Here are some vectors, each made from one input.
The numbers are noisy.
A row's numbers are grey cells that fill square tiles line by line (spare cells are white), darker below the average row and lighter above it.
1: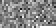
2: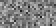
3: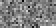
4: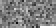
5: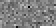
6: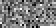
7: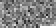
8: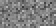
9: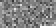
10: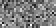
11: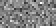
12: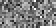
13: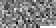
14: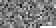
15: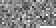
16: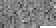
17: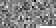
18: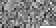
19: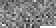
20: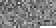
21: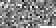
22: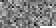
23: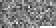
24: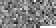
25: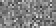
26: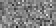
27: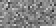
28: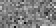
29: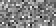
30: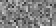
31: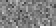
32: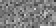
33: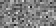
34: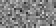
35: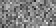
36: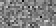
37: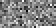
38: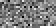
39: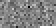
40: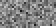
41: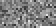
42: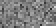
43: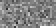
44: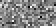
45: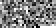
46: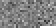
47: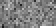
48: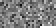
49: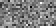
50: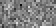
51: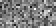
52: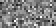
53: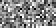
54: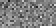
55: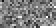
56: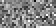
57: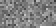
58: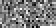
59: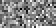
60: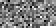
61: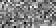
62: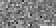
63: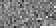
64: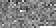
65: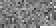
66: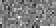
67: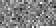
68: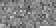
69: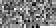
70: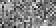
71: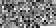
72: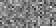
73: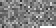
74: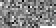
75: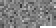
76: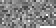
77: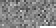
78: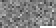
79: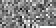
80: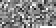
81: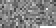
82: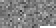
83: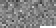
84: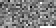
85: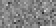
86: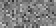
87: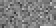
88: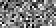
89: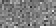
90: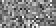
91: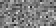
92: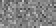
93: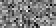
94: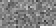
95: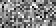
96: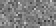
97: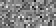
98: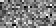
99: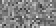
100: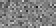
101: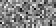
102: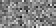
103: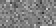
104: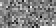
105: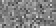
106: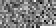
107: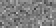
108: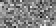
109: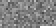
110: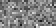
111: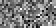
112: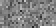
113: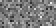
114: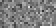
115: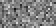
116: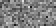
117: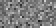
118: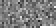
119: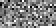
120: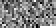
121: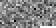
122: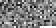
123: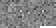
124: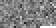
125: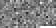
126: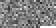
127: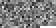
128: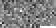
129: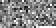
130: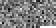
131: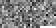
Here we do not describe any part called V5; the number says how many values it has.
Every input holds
a point on a 9-point circle, a point on a 13-point circle and a value of V5.
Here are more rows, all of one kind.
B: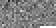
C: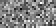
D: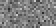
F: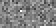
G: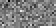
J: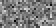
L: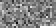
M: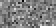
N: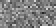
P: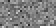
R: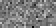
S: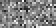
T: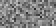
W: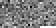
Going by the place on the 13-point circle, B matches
F, G and W.
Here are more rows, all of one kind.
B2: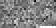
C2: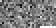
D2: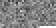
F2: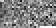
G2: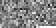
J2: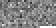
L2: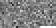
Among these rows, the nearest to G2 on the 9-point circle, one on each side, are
B2 and D2.
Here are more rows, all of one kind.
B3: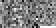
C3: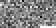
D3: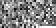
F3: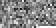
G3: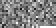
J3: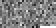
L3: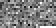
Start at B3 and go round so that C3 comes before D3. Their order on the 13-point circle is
B3, F3, G3, J3, C3, L3, D3.
